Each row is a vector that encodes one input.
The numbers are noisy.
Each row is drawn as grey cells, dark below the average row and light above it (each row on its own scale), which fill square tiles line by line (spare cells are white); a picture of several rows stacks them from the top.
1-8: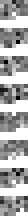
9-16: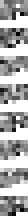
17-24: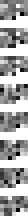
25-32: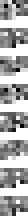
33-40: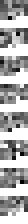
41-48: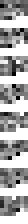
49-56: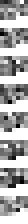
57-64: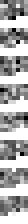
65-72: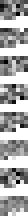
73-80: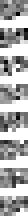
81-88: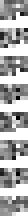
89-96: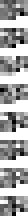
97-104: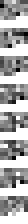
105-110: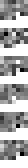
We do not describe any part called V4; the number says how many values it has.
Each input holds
a list of up to two items, each a true/false value and a value of V4.
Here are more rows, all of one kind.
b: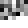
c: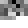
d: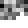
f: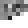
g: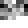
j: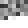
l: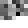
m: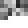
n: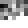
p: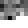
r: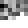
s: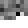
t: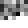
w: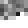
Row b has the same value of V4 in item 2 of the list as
j, l, m and t.
